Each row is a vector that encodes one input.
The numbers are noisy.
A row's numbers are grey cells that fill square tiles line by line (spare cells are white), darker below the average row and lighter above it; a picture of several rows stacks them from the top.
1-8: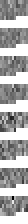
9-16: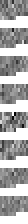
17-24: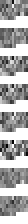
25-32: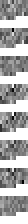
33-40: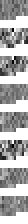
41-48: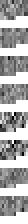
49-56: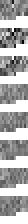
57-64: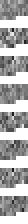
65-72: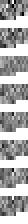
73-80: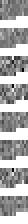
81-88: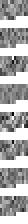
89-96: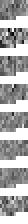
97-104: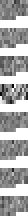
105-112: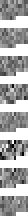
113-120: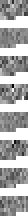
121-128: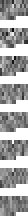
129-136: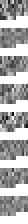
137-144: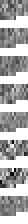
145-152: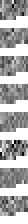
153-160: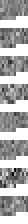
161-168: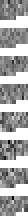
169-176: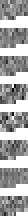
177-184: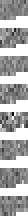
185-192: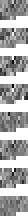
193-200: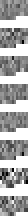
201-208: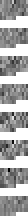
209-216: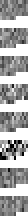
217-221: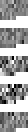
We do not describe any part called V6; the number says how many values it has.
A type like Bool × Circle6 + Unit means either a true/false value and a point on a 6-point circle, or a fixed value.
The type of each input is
(Label7 × (Line7 + V6) + Tree9) × Line7.
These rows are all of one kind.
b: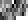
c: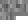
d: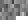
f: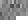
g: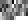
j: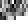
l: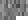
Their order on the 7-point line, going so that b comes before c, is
l, b, c, f, g, d, j.
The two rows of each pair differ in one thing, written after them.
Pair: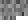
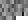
the node of the tree
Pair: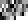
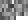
the node of the tree
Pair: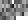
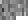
the node of the tree
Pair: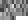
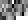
the node of the tree
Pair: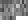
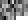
the place on the 7-point line
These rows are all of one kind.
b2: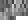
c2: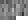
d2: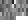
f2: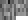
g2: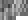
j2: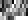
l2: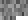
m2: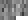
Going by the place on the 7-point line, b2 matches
c2 and l2.
